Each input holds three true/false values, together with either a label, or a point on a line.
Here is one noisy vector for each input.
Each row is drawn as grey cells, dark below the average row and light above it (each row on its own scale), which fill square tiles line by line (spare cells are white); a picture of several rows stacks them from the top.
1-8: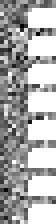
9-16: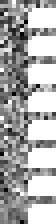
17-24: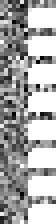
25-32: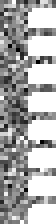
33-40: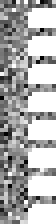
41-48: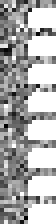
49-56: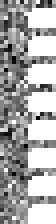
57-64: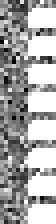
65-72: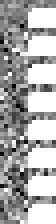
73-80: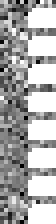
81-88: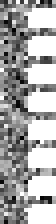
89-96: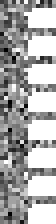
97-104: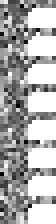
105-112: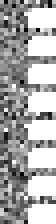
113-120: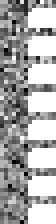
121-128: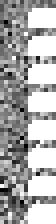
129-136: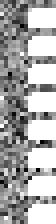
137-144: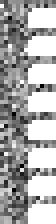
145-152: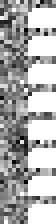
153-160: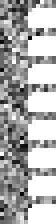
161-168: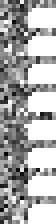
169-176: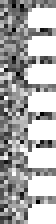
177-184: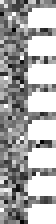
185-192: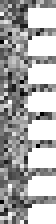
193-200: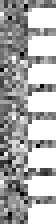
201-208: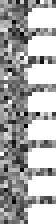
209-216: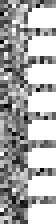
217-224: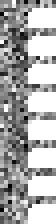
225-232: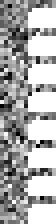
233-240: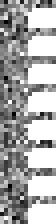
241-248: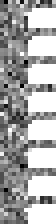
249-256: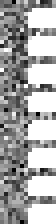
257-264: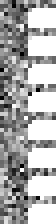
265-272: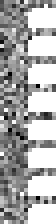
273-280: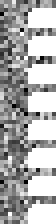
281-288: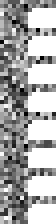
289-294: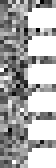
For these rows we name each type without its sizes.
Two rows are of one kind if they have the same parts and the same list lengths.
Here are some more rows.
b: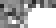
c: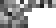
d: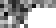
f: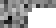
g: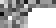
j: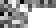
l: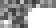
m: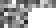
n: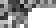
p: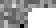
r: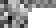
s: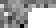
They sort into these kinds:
b, c, d, g, j, n
f, l, m, p, r, s

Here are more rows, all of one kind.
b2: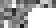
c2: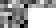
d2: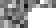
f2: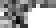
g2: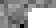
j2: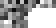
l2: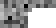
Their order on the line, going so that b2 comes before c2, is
l2, f2, d2, b2, c2, j2, g2.
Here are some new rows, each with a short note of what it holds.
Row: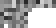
a point on a line and three true/false values
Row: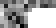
a point on a line and three true/false values
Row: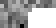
a point on a line and three true/false values
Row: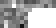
a point on a line and three true/false values
